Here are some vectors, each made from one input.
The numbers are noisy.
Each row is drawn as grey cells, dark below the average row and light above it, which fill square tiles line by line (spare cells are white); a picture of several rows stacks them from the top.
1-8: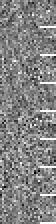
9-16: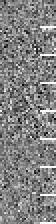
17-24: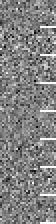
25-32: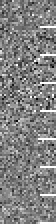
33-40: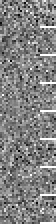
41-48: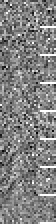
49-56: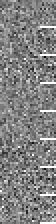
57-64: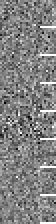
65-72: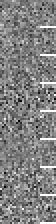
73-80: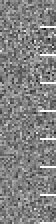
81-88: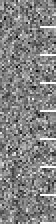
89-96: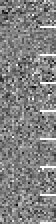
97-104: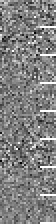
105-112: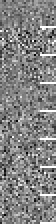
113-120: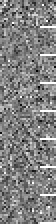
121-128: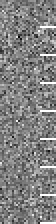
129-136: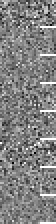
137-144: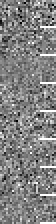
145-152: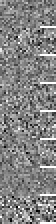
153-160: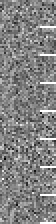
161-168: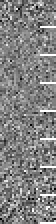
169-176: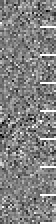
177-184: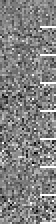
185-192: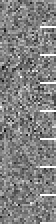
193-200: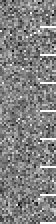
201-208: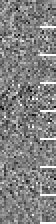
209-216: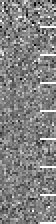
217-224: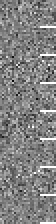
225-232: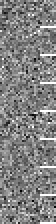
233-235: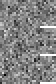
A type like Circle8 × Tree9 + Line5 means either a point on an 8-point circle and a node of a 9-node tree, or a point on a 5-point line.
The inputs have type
Bool × Bool × Bool + Label7 × (Tree10 + Unit) + Tree9.
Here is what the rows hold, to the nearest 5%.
About 45% of them hold one of 7 labels, together with either a fixed value, or a node of a 10-node tree. About 30% of them hold a node of a 9-node tree. The rest hold three true/false values.
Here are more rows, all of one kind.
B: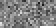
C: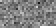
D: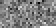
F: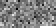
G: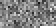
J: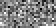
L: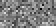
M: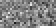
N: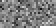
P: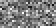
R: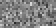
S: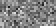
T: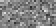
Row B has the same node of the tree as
C, J, S and T.
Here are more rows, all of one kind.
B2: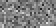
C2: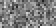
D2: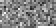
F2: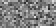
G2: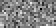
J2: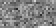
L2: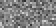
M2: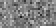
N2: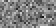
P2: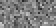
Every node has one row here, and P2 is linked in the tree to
B2 and F2.
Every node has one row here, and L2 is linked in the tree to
B2.
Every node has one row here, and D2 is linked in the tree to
J2 and M2.
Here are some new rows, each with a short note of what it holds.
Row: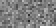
one of 7 labels
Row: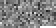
one of 7 labels
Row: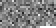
one of 7 labels
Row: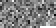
one of 7 labels
